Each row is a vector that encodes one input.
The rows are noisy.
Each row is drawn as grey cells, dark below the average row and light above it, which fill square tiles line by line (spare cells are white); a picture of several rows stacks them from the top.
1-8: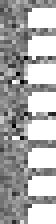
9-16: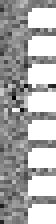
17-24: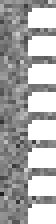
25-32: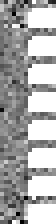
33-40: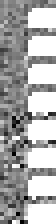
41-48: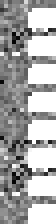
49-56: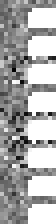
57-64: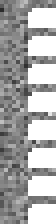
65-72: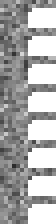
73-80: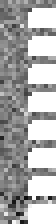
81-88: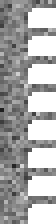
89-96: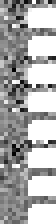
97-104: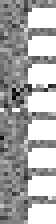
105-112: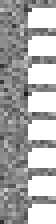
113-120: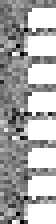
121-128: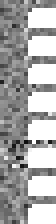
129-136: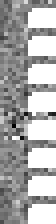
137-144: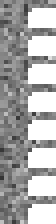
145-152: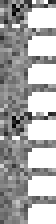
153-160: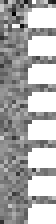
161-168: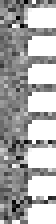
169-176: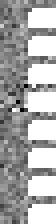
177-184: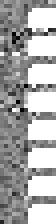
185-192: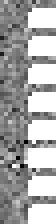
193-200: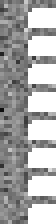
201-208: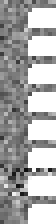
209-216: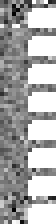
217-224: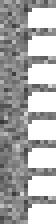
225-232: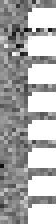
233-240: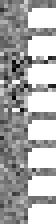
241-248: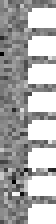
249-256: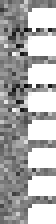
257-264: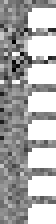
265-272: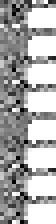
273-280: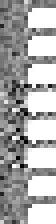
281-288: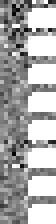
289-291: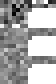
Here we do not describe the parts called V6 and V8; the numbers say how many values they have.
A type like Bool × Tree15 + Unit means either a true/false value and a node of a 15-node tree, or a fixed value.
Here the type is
Line4 + (Line7 + V8) × V6.
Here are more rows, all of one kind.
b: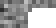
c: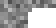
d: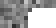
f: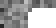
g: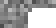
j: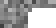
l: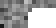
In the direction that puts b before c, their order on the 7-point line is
f, g, j, d, l, b, c.
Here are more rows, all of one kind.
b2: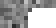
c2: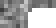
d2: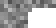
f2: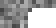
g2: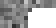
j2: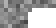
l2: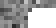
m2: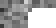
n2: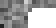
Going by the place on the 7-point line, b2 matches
g2, j2 and n2.
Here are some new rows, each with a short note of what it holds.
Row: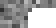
a point on a 7-point line and a value of V6
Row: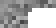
a value of V6 and a value of V8
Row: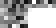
a point on a 4-point line
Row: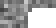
a point on a 7-point line and a value of V6
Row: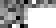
a point on a 4-point line
